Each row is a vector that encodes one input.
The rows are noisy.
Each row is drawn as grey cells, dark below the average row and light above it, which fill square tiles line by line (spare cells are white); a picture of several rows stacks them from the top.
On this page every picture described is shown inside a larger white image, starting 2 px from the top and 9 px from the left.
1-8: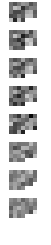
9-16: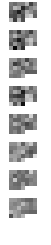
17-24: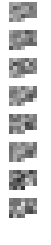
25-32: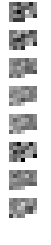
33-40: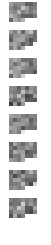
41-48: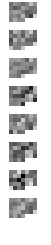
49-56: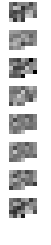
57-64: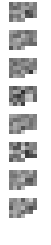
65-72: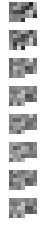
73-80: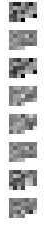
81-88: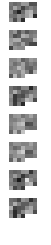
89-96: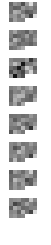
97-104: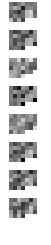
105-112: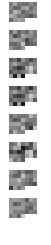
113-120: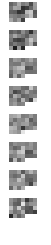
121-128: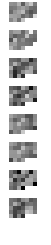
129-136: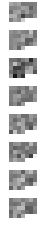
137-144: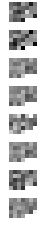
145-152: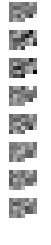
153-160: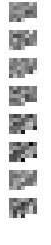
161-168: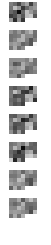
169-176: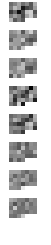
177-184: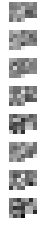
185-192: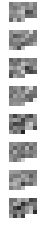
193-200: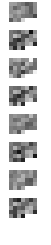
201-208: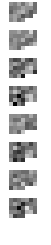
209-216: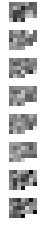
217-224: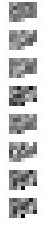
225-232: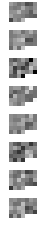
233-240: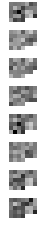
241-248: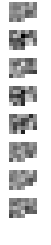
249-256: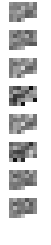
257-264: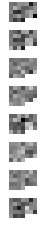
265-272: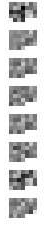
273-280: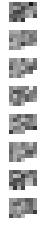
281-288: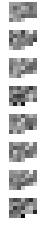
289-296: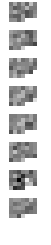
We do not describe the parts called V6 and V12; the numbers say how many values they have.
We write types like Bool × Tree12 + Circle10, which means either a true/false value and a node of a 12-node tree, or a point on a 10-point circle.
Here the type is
(Bool × Bool × Bool × Bool + V6) × Line11 + Line4 × Line4 × V12.
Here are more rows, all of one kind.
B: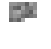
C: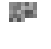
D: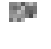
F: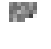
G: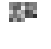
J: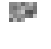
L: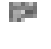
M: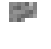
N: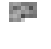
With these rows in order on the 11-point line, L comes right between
G and J.
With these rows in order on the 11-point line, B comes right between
M and N.
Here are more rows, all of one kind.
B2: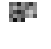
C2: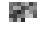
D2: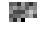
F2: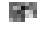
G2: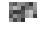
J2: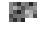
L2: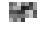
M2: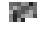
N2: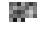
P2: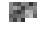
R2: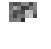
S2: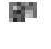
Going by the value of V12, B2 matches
D2 and N2.
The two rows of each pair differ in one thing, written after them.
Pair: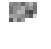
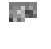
the place on the 11-point line
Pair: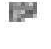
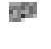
the place on the 11-point line
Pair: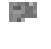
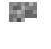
the place on the 11-point line
